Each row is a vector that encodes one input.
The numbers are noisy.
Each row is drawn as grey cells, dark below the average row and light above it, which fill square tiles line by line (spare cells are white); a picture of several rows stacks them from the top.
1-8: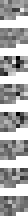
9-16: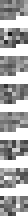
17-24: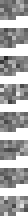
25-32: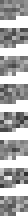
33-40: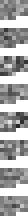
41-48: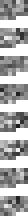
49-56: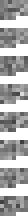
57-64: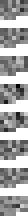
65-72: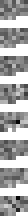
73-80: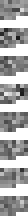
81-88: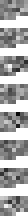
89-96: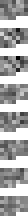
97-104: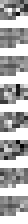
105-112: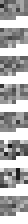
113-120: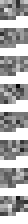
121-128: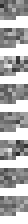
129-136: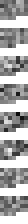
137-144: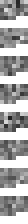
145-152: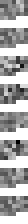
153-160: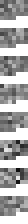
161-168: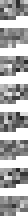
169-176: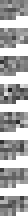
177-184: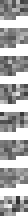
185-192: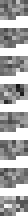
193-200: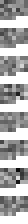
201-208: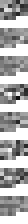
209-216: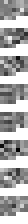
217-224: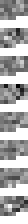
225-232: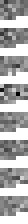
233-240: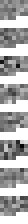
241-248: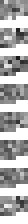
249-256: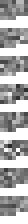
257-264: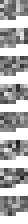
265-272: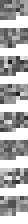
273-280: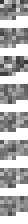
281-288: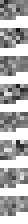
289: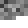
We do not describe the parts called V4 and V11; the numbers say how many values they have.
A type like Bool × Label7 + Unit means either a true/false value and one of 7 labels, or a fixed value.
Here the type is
Bool × (Tree12 + Unit) × V4 + V11.
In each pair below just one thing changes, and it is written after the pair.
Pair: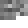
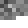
the true/false value
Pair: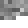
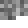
the value of V4
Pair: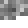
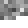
the value of V4
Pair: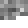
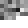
the node of the tree
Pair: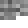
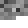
the true/false value
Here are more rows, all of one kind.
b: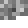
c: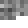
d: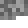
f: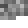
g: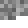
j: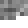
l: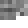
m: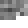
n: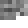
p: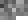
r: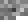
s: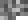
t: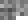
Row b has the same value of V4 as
c, d, r and t.
